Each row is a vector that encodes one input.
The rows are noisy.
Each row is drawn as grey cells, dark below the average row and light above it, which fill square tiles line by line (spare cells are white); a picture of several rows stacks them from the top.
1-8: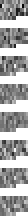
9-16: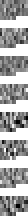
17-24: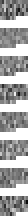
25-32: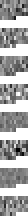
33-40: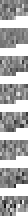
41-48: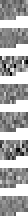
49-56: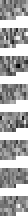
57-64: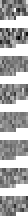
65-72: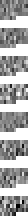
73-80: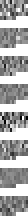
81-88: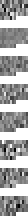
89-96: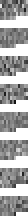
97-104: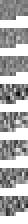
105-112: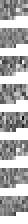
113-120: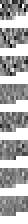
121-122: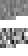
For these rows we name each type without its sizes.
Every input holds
a node of each of two trees, together with either a fixed value, or a node of a tree.
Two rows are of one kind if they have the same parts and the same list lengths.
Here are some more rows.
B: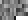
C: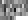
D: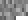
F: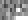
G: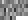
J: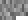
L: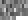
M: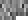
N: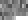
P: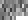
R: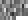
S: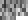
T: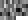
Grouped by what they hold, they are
B, D, J, M, S
C, F, G, L, N, P, R, T

